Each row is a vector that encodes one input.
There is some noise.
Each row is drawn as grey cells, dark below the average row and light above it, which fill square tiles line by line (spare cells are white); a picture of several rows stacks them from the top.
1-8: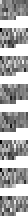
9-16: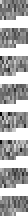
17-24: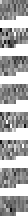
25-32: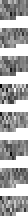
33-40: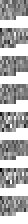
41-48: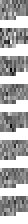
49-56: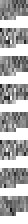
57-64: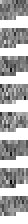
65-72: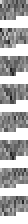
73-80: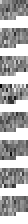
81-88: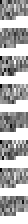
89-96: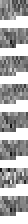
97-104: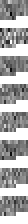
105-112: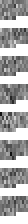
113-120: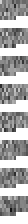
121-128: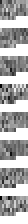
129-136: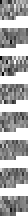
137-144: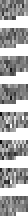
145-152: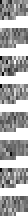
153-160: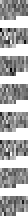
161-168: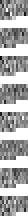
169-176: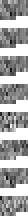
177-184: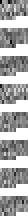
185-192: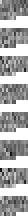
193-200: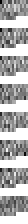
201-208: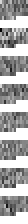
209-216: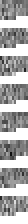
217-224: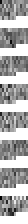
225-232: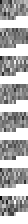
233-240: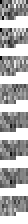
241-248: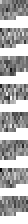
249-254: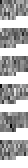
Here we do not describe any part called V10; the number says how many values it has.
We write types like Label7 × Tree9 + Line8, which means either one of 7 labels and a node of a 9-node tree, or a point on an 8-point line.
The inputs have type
Bool × List2(Circle5) × V10.
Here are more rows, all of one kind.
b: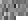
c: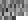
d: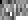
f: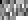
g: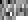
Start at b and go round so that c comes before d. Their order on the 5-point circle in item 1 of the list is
b, c, d, f, g.
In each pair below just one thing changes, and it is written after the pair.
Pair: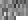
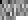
the true/false value
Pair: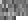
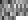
the true/false value
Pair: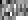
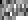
the place on the 5-point circle in item 2 of the list
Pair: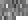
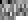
the true/false value
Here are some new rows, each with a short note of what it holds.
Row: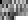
a true/false value and a value of V10, together with the empty list
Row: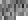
a true/false value and a value of V10, together with a list of one item
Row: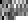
a true/false value and a value of V10, together with the empty list
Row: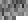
a true/false value and a value of V10, together with a list of one item
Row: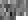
a true/false value and a value of V10, together with the empty list
